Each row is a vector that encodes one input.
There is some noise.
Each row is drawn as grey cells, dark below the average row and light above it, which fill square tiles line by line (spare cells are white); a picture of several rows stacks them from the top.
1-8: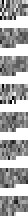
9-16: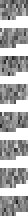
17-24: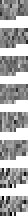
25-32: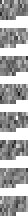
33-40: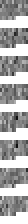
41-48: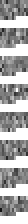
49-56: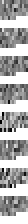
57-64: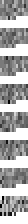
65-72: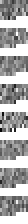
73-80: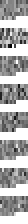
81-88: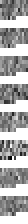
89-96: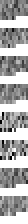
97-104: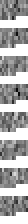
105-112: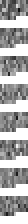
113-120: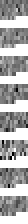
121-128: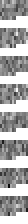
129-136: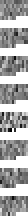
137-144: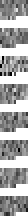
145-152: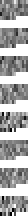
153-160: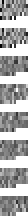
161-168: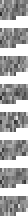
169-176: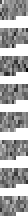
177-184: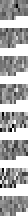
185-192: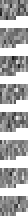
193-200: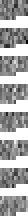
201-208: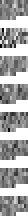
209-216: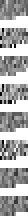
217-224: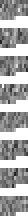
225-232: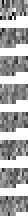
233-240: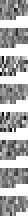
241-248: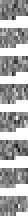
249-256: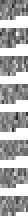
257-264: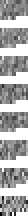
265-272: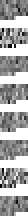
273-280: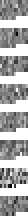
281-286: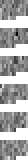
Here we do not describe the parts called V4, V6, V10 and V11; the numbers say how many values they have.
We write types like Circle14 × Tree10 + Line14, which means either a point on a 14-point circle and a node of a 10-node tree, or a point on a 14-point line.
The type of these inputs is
(Bool × Line7 × V10 + Circle9 × V4 × V11) × Circle9 + V6.
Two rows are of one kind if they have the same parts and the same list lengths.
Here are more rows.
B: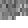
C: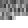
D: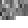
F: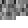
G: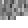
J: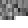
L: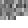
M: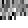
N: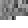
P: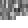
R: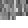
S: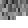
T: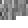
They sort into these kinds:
B, C, F, J, N, R, S
D, G, L, P, T
M

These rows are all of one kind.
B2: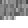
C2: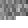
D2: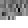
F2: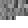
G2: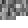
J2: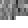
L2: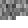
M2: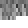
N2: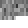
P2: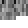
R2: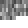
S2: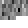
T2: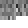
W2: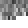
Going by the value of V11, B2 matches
C2, R2 and S2.
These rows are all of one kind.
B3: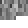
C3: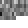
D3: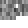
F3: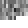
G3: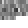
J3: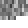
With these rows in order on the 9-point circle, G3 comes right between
C3 and D3.
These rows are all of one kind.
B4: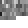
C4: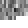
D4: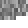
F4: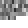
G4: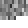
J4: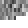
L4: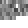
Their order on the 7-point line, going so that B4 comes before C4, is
B4, J4, C4, L4, G4, F4, D4.
